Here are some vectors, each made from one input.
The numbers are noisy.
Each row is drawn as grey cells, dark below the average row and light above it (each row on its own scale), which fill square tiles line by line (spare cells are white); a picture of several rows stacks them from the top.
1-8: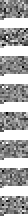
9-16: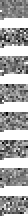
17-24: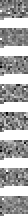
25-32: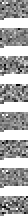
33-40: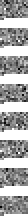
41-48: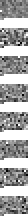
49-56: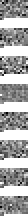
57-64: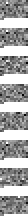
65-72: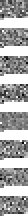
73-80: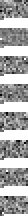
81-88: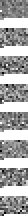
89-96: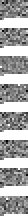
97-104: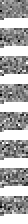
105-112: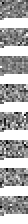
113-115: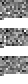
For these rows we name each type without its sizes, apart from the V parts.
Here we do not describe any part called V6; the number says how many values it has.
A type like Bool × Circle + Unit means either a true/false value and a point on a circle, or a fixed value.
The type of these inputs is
Line × (Line + V6).
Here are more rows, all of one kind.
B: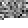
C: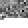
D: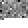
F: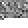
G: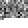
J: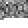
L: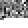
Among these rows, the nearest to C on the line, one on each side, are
D and J.
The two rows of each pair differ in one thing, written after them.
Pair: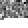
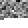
the place on the line
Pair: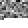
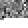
the place on the line
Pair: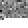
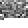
the value of V6
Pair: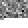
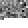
the place on the line
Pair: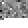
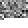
the value of V6
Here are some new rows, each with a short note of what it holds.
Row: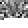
a point on a line and a value of V6
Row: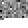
a point on a line and a value of V6
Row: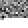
a point on a line and a value of V6
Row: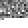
a point on each of two lines
